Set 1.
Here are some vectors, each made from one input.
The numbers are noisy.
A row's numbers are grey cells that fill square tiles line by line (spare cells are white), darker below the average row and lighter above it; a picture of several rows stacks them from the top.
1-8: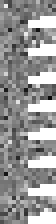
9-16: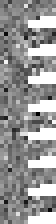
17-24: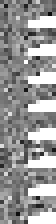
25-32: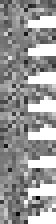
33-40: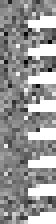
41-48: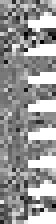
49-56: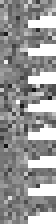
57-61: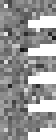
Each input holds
either a fixed value, or three true/false values.
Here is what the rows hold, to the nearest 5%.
About 15% of them hold a fixed value. The rest hold three true/false values.
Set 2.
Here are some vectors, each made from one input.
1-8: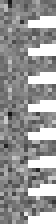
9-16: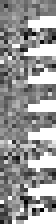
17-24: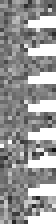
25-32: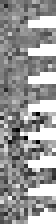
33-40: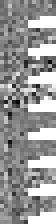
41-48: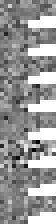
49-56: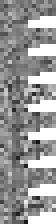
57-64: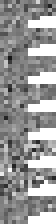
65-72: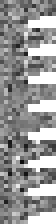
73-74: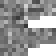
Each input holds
either a fixed value, or a node of a 9-node tree.
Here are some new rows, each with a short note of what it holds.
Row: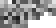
a fixed value
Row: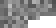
a node of a 9-node tree
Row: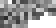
a fixed value
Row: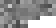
a node of a 9-node tree
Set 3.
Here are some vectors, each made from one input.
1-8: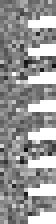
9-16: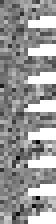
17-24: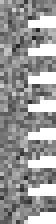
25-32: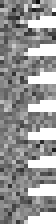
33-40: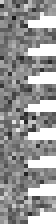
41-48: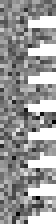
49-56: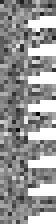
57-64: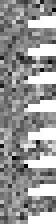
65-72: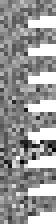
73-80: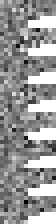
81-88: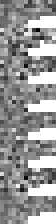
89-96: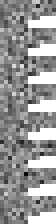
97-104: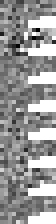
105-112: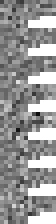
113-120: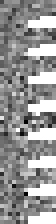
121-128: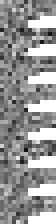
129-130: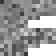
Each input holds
a point on an 11-point line.
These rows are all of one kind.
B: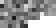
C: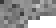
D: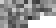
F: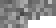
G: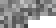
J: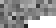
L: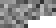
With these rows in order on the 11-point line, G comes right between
F and J.
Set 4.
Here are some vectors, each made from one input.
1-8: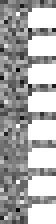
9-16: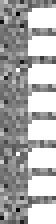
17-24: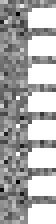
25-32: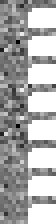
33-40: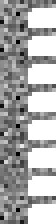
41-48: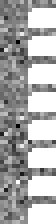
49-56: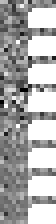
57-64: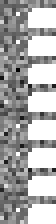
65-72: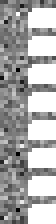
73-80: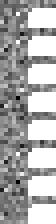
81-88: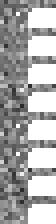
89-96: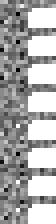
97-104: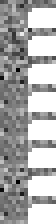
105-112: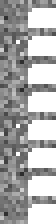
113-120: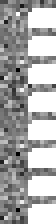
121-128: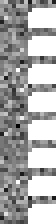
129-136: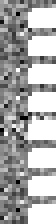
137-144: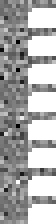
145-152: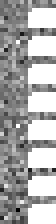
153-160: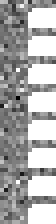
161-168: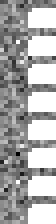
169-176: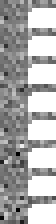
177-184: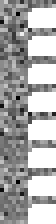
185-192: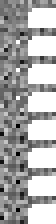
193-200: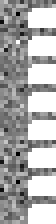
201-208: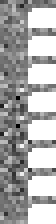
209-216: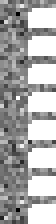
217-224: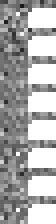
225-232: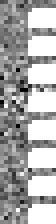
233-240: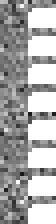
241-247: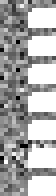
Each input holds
either a fixed value, or three true/false values.
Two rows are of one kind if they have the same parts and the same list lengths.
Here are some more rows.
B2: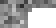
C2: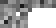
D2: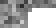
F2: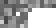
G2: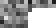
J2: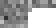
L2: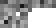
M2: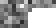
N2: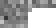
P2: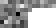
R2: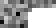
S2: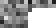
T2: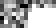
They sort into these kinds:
B2, C2, D2, F2, G2, J2, L2, M2, N2, P2, R2, S2
T2

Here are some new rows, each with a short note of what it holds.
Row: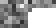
three true/false values
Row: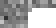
three true/false values
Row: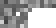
three true/false values
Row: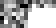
a fixed value
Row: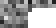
three true/false values
